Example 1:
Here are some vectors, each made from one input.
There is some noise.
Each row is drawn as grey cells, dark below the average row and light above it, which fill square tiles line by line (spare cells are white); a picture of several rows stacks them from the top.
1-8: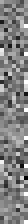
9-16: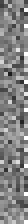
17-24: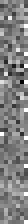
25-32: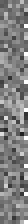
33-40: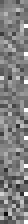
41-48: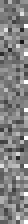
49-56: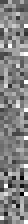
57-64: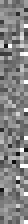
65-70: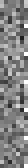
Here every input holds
either a fixed value, or a point on a 4-point line and a point on a 6-point line, or three true/false values.
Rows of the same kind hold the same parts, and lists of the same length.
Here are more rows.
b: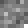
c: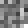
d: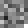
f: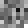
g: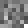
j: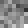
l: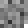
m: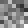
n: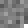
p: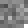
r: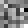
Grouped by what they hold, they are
b, c, g, n, p
d, f, l, r
j, m

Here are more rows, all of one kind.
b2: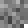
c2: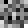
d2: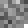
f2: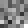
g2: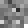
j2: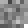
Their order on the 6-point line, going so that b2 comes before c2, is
d2, b2, c2, f2, g2, j2.
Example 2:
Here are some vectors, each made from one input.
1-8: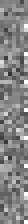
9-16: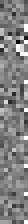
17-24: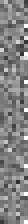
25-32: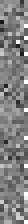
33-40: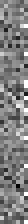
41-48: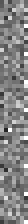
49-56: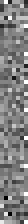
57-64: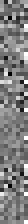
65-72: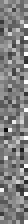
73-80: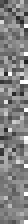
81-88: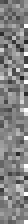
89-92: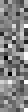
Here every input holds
a point on a 6-point line, together with either a fixed value, or three true/false values.
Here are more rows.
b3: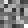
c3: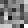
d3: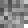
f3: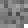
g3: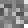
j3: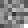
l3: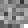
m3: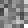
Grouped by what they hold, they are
b3, f3, j3, l3
c3, d3, g3, m3

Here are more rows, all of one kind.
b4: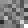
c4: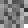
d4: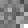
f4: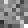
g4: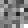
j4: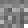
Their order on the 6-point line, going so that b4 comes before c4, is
j4, g4, b4, f4, c4, d4.
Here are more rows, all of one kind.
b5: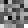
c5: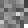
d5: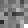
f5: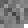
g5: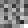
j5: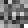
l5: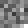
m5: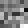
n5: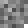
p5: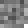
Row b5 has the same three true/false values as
d5, f5, l5 and p5.
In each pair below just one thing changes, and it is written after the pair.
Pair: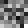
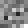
the place on the 6-point line
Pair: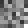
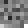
one of the three true/false values
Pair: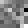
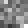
one of the three true/false values
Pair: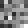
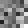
the place on the 6-point line
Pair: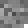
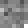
the place on the 6-point line
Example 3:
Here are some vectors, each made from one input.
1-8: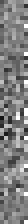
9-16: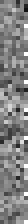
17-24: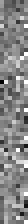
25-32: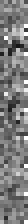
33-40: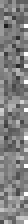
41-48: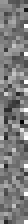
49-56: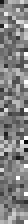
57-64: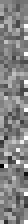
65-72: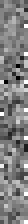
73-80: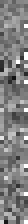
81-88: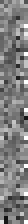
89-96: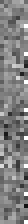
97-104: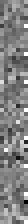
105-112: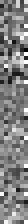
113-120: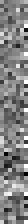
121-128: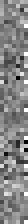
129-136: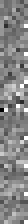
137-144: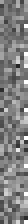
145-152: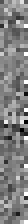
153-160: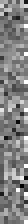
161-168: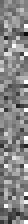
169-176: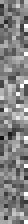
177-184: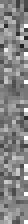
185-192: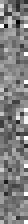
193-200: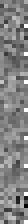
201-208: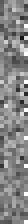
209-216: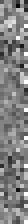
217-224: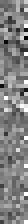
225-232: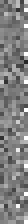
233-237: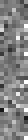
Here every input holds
either a point on a 9-point line, or a point on a 16-point line.
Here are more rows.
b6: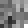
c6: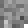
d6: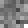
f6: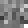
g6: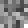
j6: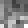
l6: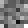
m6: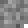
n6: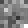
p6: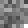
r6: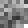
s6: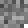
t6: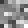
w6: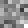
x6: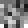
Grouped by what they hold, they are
b6, n6, p6, r6, t6, w6
c6, d6, f6, g6, j6, l6, m6, s6, x6

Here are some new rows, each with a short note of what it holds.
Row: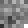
a point on a 9-point line
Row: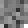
a point on a 16-point line
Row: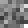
a point on a 16-point line
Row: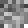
a point on a 16-point line
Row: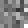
a point on a 16-point line
